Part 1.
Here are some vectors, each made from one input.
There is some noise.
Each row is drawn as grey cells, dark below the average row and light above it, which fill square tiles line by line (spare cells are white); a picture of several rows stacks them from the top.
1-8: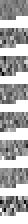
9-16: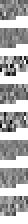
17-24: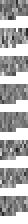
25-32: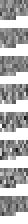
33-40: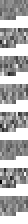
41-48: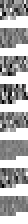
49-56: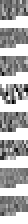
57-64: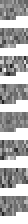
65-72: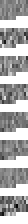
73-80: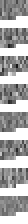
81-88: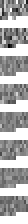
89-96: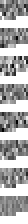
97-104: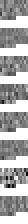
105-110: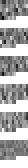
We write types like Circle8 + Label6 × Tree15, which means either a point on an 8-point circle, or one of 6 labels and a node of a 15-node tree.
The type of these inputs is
Label7 × Line6 + Line5.
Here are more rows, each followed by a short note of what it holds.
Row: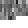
one of 7 labels and a point on a 6-point line
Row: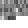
one of 7 labels and a point on a 6-point line
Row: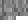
one of 7 labels and a point on a 6-point line
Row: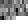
a point on a 5-point line
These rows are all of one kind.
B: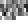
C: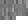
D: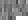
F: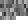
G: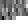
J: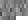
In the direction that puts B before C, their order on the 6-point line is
J, B, C, G, F, D.
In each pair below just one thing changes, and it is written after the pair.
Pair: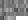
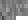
the place on the 6-point line
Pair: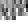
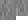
the place on the 6-point line
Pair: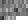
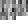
the place on the 6-point line
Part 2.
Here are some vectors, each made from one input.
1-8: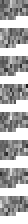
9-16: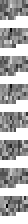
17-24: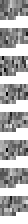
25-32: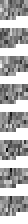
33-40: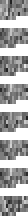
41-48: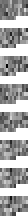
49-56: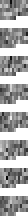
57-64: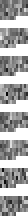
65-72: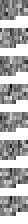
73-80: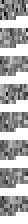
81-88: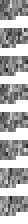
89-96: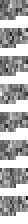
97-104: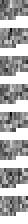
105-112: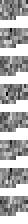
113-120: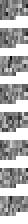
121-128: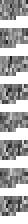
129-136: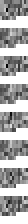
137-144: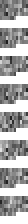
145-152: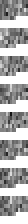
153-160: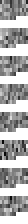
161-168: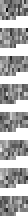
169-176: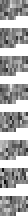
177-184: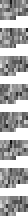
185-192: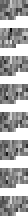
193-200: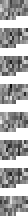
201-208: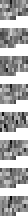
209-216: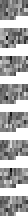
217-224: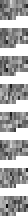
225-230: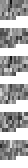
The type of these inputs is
Circle17 + List2(Line7).
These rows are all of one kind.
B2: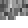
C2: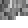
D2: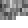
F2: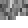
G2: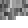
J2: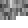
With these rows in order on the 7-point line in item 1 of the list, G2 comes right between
B2 and C2.
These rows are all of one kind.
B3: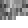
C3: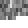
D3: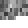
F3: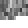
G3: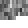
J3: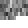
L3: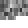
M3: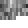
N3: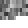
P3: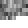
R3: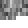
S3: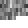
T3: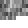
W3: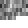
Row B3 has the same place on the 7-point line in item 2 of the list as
D3, M3 and N3.
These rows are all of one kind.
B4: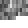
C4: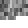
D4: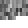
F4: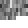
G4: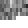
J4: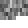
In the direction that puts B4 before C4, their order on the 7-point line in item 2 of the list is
G4, J4, D4, B4, C4, F4.
